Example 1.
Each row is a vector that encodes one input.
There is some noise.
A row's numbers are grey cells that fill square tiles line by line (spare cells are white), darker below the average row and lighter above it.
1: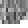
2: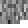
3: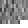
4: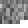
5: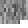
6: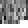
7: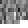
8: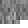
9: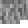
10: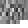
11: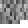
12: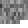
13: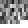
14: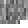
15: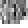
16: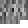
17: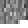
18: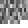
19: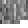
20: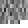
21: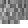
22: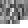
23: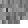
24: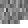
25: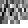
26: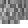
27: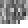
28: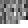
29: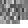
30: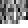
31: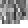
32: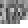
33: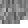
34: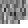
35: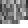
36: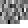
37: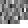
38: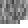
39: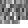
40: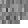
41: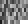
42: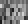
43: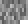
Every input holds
a list of up to two points on a 5-point line.
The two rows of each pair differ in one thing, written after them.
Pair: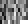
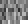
the place on the 5-point line in item 1 of the list
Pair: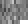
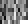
the place on the 5-point line in item 2 of the list
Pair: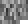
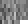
the place on the 5-point line in item 1 of the list
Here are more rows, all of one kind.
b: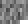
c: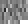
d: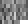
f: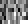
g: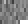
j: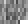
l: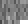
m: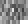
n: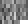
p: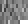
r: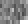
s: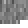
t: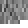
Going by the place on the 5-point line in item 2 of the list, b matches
l and r.
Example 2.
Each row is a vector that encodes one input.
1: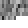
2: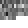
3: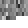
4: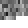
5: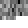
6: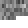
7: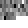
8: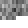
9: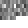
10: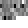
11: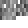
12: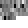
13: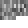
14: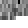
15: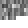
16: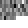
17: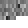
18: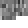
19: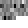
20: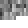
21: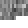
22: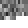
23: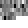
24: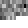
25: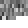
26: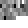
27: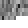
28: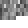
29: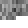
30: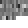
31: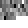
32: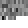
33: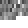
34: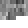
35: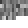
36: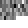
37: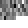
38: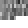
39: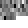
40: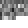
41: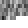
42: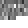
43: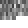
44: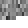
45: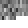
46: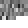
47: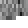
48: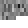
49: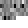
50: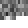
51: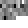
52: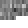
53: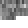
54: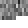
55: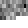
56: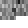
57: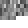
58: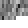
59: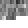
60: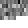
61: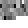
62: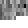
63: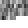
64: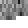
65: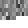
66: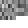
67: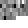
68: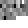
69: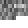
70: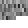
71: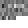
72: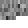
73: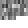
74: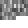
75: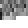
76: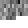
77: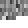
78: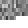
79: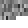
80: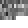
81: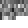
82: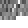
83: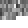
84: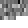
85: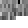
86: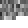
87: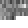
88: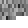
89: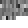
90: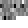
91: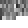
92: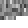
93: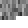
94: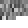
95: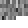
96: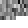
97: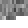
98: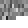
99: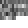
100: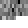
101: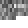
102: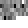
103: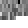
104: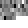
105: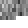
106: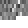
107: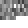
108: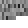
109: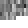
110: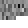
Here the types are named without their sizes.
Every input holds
a point on a line, together with either a fixed value, or four true/false values.
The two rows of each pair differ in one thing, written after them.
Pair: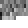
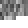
one of the four true/false values
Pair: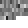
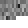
the place on the line
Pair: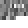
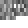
one of the four true/false values
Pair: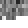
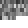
one of the four true/false values
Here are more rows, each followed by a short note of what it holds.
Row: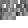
a point on a line and four true/false values
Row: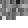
a point on a line and four true/false values
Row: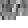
a point on a line and four true/false values
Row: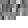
a point on a line and four true/false values
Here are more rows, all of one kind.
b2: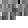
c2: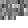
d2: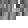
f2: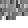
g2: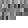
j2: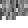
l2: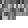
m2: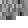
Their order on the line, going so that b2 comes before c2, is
b2, g2, m2, c2, d2, f2, l2, j2.
